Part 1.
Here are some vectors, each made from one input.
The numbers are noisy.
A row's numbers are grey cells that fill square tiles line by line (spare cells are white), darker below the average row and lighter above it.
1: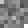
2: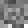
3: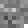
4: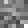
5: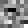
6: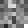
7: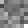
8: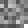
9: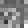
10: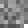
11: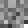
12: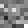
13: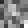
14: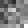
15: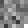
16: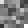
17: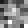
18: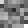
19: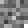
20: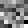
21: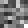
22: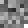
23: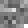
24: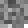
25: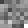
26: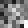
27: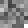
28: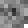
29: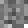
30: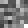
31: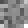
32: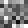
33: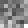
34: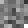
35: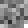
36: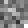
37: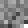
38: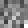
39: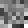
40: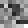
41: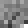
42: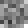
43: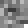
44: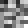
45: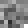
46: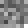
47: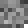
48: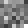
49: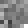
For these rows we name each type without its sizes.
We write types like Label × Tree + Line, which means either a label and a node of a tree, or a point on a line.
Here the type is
Circle.
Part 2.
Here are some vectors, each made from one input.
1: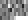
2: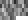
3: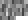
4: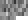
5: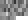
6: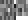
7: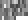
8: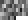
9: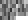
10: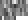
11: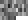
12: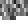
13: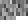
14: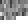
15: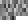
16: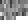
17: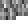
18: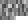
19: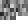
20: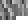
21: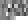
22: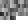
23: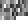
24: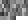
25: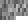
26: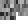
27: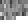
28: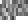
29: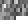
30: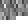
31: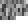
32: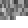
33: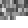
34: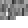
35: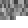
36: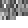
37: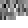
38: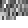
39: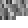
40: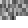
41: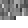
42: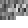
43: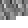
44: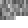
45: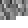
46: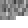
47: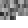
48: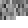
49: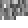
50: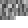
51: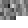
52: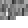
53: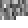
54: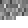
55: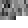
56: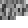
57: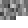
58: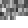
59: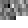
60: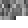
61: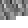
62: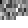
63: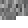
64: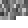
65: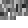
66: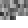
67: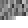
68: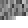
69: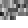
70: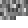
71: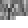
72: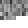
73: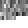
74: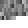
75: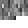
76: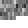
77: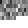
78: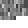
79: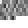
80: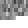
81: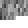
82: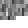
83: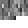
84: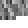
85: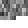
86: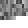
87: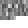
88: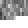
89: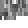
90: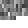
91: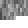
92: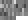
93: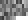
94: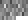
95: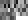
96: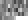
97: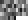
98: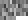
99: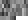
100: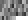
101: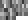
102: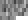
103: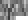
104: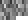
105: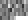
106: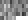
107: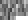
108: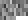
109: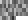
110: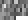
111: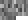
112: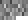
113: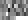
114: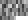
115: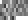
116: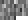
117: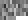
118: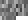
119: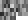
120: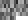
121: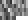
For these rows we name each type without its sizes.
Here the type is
Circle.
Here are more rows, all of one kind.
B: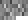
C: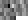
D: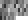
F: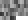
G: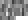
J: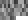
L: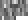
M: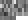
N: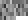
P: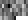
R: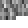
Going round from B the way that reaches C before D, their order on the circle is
B, R, L, M, P, C, F, J, N, D, G.
